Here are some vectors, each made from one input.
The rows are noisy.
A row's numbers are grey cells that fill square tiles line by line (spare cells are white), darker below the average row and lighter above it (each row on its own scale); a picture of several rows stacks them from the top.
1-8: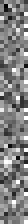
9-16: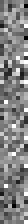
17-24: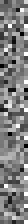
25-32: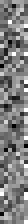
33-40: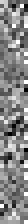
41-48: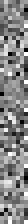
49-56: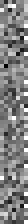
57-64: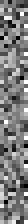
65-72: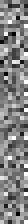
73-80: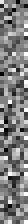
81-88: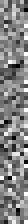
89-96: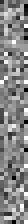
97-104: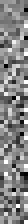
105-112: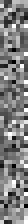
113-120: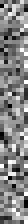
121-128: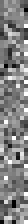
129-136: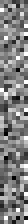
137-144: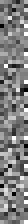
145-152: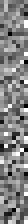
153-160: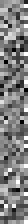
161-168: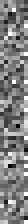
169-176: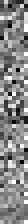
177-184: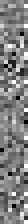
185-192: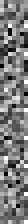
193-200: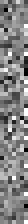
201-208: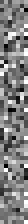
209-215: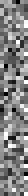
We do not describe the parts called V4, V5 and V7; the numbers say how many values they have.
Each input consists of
three labels (each one of 6), together with either one of 8 labels, a value of V5 and a value of V7, or a value of V4.
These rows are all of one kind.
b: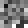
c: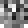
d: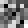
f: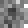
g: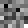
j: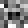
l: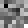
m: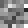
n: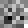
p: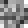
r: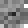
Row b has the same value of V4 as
c, d and g.
